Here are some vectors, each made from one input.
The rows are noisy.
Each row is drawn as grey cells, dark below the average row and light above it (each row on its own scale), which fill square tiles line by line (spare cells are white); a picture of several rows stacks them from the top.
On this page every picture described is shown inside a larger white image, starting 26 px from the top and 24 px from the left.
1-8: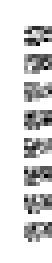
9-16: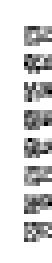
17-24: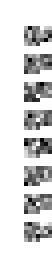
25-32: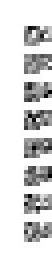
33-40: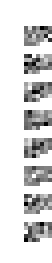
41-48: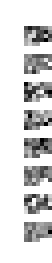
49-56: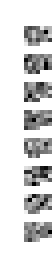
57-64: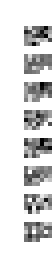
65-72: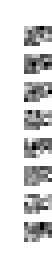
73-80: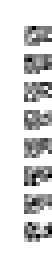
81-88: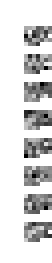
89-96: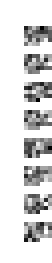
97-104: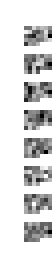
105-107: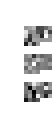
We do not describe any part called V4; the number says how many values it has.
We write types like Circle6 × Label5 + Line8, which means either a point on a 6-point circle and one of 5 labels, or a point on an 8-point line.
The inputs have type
Bool × (Line5 + V4).
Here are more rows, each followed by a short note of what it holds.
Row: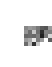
a true/false value and a value of V4
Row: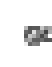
a true/false value and a value of V4
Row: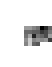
a true/false value and a value of V4
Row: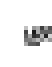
a point on a 5-point line and a true/false value
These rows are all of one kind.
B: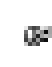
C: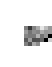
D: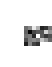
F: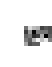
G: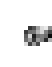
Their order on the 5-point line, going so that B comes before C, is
B, F, G, C, D.
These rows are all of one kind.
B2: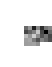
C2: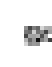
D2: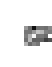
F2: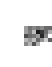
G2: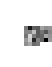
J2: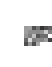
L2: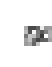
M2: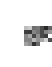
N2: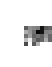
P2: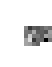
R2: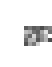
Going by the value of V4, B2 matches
G2, N2 and P2.
